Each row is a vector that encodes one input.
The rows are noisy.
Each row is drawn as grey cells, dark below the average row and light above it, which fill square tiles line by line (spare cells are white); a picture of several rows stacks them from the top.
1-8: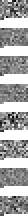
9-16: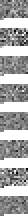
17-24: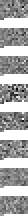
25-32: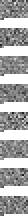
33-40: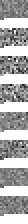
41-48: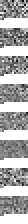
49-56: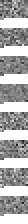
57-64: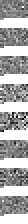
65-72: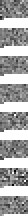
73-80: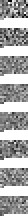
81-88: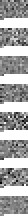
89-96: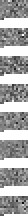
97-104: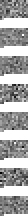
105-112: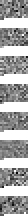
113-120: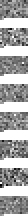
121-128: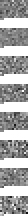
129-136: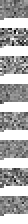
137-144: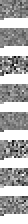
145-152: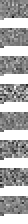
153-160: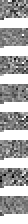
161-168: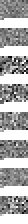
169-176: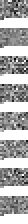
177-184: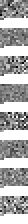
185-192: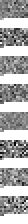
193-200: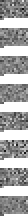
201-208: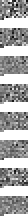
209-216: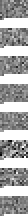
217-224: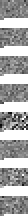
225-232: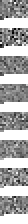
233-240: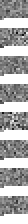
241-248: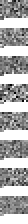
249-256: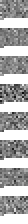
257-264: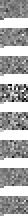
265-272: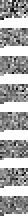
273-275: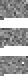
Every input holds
a list of up to three points on a 9-point line.
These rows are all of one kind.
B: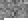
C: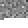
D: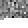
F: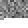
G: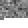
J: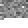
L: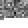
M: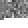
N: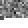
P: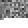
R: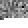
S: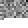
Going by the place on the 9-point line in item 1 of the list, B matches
D, F, G and L.
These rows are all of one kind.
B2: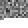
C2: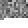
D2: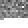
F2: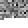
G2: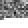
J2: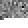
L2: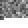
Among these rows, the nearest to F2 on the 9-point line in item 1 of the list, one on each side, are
D2 and G2.
